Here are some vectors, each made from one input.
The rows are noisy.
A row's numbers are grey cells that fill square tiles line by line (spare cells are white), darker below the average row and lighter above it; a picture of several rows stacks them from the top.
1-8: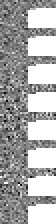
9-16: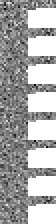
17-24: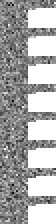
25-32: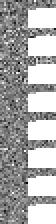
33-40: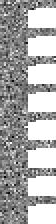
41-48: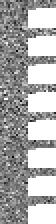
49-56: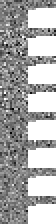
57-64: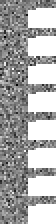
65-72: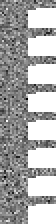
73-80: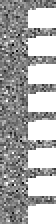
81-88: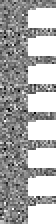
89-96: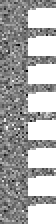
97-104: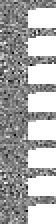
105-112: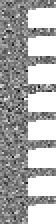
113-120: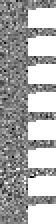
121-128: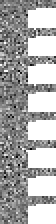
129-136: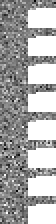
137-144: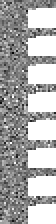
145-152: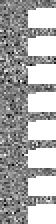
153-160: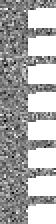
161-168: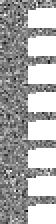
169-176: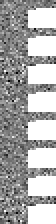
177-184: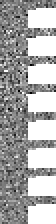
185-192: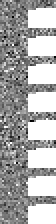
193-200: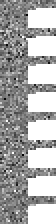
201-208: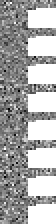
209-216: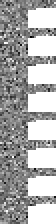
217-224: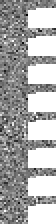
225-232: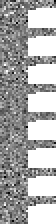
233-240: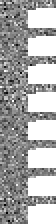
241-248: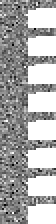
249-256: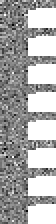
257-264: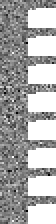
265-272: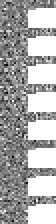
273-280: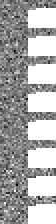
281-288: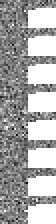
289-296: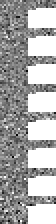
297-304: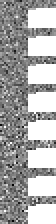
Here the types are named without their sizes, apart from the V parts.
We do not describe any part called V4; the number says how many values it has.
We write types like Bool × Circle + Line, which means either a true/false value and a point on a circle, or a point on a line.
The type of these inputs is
((Circle + Unit) × Line + V4) × Line × Tree × (Tree + Unit).
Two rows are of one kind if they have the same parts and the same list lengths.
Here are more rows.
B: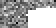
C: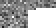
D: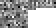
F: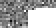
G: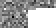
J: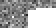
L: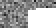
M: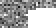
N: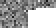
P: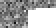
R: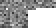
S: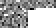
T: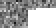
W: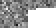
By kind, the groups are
B, M, S
C, J, R
D
F, G, P
L
N, T, W

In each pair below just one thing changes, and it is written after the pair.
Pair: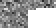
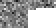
the place on the circle
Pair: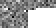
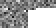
the place on one of the two lines
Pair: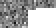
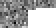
the place on the circle
